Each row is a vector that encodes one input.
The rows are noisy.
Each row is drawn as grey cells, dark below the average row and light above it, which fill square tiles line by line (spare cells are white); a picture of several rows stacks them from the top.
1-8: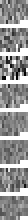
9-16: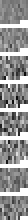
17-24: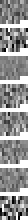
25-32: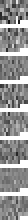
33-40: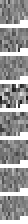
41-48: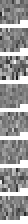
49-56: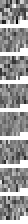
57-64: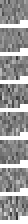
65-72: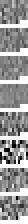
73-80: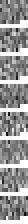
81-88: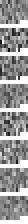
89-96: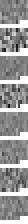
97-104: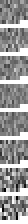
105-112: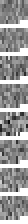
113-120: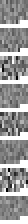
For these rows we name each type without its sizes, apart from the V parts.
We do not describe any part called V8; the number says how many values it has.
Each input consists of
a value of V8, together with either a label, or four true/false values.
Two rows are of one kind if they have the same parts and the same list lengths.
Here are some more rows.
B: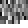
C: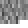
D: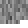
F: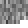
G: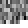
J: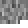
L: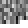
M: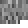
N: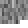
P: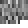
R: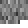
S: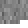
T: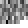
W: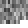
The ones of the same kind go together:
B, C, G, L, T
D, F, J, M, N, P, R, S, W

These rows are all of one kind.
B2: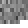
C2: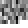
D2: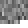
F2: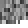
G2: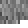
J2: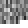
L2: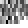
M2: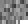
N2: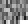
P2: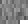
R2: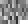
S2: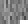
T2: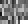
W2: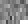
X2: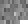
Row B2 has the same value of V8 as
C2, F2, L2 and M2.
